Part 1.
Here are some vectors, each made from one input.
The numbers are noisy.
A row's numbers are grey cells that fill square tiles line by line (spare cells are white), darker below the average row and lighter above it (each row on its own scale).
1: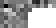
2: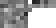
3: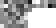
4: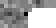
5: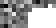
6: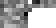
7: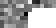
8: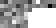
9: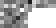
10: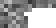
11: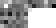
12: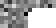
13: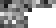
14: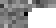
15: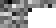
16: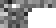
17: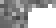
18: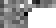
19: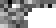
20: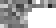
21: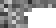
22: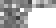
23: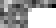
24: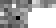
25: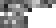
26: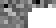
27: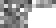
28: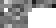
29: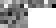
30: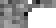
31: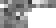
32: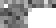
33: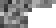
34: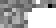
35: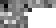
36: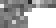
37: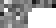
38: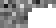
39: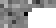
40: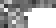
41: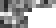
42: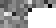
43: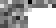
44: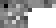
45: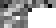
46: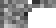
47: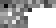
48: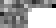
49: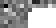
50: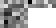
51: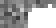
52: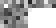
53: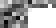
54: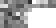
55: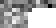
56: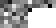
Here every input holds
three true/false values.
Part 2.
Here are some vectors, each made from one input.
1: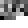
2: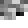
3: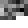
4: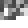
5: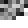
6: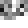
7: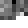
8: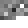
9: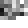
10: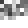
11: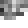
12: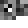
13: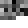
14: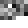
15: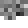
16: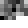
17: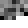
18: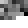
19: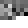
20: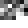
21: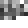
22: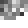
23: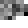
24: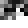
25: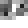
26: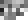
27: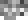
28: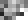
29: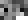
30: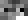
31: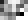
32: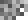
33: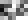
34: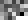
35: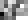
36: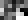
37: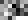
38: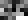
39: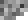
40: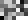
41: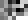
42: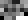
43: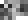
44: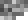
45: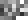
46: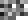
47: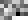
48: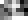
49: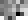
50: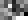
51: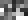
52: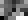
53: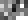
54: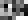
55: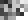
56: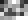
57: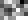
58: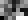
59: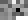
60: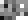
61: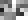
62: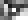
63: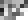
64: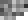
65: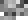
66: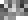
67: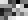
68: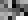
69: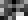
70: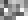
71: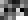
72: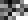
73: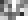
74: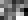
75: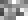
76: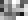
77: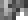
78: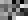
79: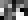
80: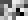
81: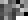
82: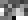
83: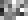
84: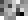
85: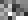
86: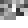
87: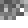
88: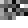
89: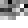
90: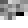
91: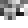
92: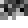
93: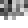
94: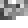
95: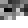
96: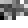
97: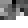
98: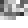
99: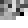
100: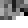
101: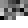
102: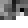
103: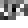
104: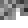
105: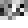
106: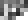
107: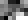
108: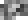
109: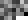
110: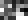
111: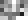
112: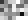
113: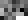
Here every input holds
one of 11 labels.
